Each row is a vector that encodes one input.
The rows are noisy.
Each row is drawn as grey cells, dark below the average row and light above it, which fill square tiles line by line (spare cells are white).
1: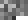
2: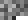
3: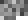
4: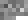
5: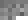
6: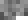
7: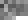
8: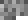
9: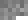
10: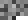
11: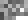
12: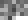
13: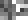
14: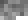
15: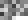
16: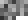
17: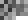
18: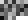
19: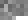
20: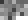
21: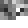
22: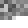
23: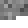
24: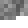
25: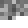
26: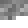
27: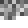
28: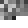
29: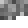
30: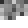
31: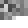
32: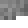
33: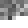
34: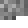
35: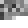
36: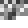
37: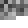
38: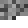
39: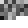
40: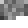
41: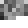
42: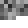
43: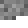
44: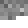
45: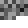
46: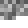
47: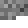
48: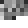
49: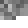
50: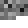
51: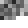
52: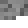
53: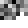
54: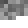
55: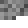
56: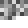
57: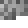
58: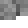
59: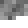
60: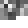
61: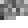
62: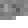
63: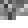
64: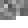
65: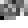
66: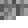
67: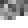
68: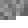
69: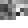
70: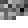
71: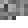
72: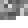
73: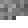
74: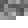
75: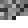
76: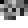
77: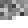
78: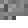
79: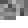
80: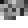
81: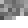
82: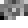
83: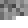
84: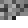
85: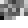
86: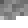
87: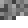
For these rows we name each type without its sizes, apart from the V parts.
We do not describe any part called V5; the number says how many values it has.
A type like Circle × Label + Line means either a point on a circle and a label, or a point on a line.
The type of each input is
List(Bool × V5).
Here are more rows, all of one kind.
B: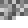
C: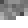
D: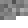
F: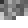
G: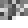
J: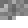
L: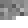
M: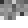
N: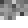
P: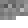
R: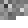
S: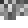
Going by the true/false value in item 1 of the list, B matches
G and J.
